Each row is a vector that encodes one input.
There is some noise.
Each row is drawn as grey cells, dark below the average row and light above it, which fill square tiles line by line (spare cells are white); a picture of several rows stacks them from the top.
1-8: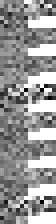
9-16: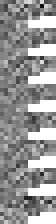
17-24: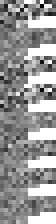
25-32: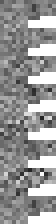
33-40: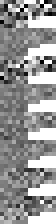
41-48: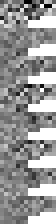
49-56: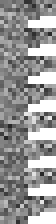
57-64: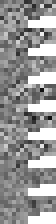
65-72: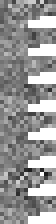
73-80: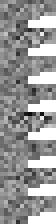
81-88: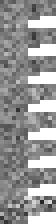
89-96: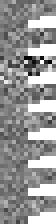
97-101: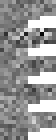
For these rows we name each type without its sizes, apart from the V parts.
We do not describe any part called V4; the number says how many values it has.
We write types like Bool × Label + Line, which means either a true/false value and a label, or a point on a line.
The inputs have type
Bool × (Line + V4).
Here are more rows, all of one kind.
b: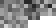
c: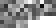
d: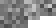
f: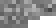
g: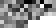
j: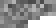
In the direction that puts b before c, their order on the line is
b, f, c, d, g, j.
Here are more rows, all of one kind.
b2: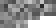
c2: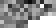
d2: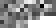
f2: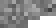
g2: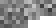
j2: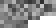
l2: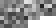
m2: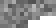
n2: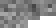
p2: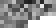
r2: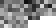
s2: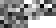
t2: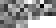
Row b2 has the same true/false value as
d2, n2, r2 and t2.
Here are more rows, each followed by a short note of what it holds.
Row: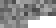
a true/false value and a value of V4
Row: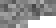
a point on a line and a true/false value
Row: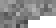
a true/false value and a value of V4
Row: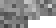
a true/false value and a value of V4
